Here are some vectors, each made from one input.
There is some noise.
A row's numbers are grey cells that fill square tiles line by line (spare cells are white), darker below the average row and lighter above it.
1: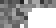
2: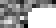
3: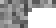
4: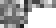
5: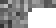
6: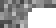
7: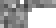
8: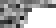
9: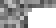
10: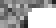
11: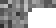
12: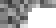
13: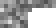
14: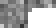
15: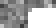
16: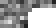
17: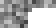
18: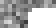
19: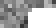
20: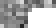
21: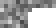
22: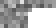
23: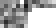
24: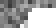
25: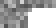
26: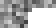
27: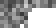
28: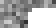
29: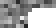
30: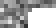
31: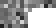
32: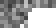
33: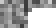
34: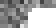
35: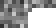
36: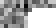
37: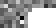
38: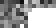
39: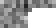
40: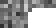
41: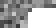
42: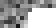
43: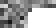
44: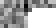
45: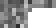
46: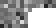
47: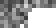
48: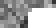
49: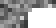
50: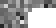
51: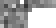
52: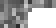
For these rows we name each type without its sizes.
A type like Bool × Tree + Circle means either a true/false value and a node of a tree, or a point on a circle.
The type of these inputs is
Bool × Bool × Bool + Line.
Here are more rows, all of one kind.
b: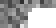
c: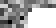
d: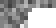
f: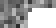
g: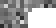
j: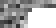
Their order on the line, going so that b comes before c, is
b, d, f, j, c, g.
